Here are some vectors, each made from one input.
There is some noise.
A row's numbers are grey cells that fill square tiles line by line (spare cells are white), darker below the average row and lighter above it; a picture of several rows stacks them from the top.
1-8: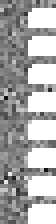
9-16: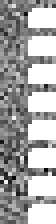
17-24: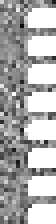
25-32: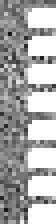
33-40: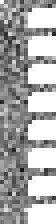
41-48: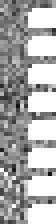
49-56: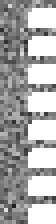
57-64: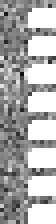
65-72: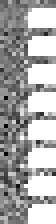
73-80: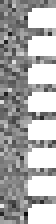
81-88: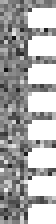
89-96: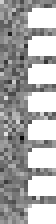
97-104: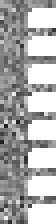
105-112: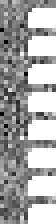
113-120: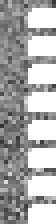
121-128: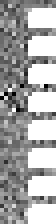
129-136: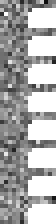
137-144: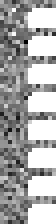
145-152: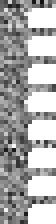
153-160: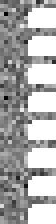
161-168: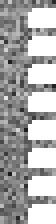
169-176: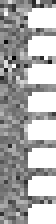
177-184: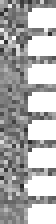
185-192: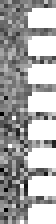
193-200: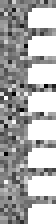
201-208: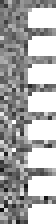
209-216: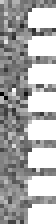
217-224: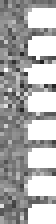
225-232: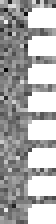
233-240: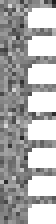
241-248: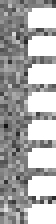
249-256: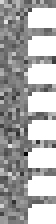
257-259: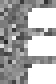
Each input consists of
either a point on an 11-point line, or a node of a 12-node tree, or a node of a 13-node tree and a true/false value.
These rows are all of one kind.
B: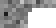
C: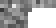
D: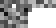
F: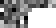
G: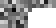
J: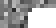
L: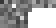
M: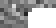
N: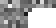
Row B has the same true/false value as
F, G and N.
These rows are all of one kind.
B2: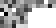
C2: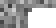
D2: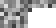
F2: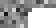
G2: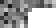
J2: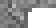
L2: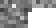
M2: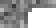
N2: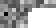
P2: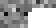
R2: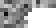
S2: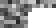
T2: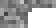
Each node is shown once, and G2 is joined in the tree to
B2 and J2.
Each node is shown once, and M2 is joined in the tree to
J2 and N2.
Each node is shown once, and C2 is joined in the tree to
P2 and T2.
